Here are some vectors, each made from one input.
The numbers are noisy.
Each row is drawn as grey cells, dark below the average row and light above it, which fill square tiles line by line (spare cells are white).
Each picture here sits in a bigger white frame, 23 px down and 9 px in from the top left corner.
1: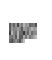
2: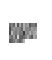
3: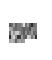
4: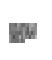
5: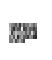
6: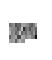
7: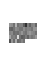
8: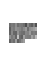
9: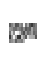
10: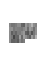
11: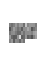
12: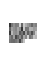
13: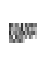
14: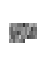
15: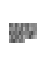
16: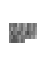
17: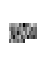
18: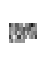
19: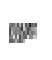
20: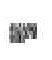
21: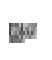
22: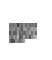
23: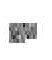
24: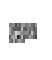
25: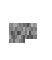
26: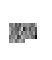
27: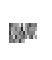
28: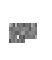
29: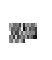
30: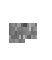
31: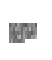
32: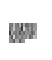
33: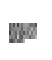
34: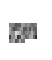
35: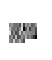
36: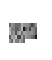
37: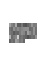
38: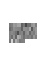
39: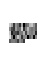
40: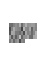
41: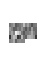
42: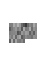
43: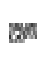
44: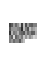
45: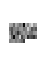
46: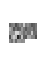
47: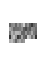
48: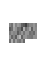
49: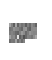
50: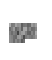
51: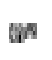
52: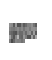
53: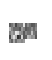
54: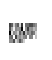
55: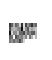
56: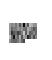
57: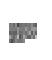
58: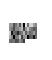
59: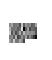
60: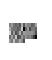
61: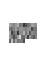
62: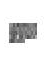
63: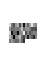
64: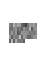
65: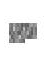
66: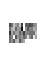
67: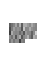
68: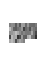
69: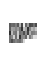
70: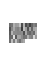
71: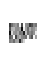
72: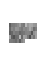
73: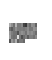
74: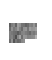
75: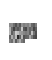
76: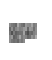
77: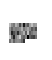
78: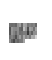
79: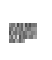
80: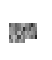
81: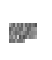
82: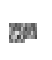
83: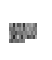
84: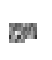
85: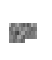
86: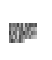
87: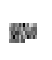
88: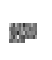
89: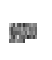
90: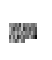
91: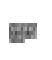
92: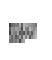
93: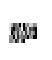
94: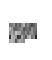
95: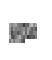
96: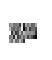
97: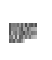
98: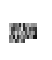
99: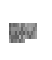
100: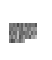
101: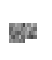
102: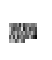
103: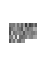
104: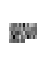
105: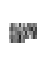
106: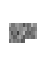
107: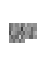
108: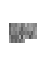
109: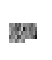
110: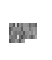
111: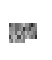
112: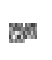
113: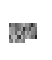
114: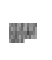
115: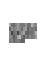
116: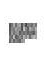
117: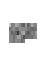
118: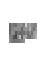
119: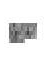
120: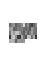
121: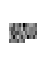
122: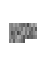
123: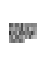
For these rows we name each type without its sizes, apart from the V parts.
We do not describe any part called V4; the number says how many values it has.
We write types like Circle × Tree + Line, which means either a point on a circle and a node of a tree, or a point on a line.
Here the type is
Line + List(Bool × V4).
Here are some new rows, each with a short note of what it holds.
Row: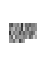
a list of two items
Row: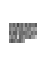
a list of one item
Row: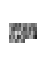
a point on a line
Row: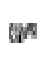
the empty list
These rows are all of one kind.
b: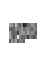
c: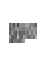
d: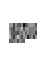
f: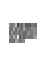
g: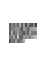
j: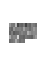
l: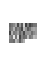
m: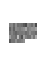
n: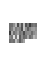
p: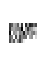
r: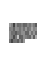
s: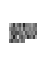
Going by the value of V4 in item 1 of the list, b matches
d, g, m and p.
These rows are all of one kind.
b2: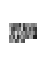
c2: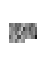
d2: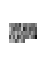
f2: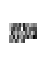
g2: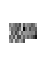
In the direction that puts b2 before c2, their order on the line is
f2, b2, d2, c2, g2.
